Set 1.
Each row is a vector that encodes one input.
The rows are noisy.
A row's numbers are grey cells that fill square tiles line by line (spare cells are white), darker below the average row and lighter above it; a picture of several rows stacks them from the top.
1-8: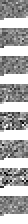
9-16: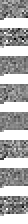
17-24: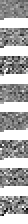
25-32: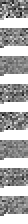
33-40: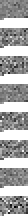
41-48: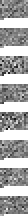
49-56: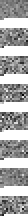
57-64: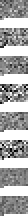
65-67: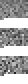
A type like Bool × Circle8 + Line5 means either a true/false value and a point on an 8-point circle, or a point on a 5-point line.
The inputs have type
Line10.
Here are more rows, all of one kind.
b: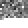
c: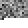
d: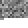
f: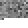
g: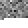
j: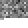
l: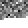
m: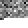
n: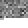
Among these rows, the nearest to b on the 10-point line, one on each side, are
f and g.
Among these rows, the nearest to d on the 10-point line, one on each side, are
m and n.
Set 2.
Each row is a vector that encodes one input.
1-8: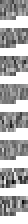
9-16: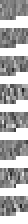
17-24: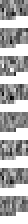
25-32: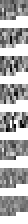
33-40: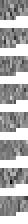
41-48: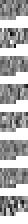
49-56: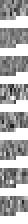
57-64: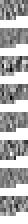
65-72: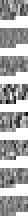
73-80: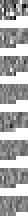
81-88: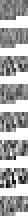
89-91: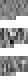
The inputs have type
Label12.
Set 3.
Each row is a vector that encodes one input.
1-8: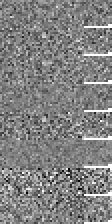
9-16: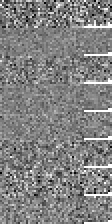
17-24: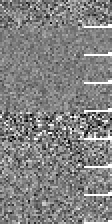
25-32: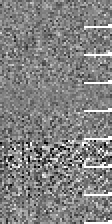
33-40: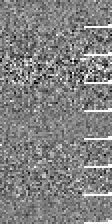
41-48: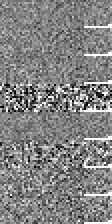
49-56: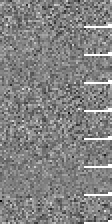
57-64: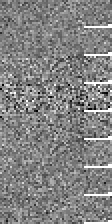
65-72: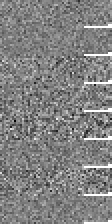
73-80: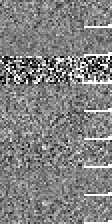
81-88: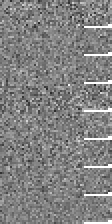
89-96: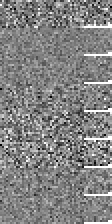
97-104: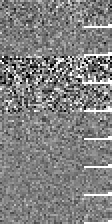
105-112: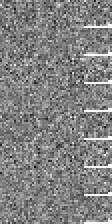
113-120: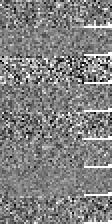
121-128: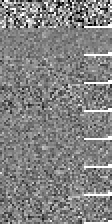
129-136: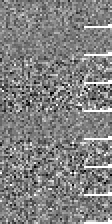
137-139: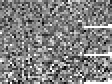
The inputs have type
Line16.
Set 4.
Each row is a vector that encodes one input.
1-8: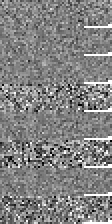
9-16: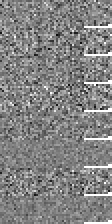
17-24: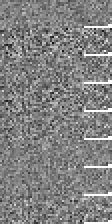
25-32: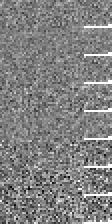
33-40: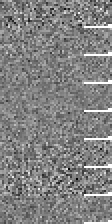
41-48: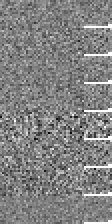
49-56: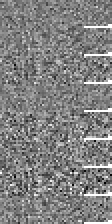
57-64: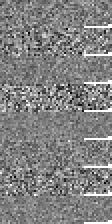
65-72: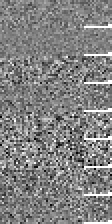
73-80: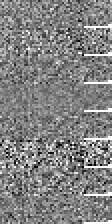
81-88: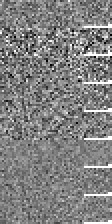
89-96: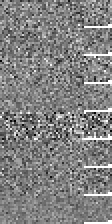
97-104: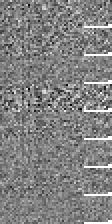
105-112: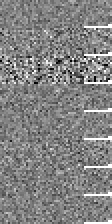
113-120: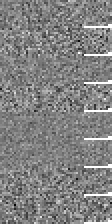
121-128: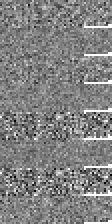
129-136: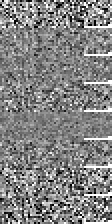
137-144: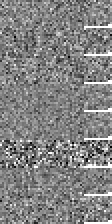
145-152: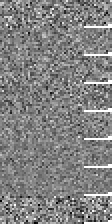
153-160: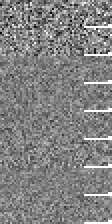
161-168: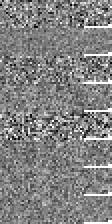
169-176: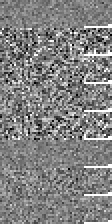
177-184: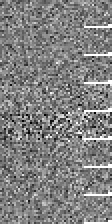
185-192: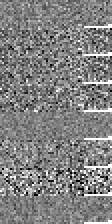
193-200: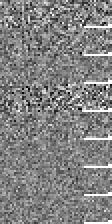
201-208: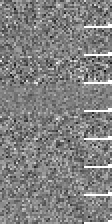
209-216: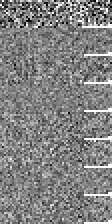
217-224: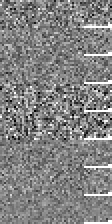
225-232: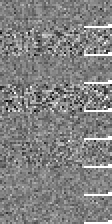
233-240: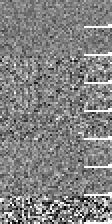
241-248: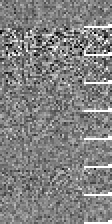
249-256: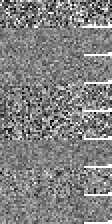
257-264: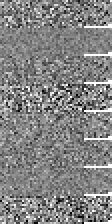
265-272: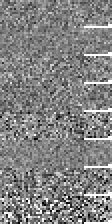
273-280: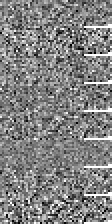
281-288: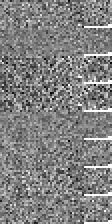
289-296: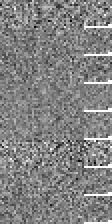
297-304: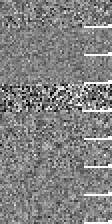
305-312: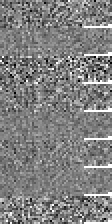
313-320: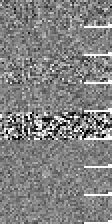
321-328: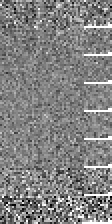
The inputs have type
Line15.
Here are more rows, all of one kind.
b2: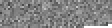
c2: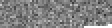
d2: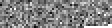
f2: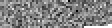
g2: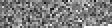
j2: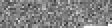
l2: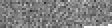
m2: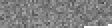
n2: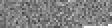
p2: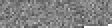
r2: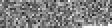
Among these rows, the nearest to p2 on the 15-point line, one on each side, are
g2 and m2.
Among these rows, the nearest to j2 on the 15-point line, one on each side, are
b2 and r2.
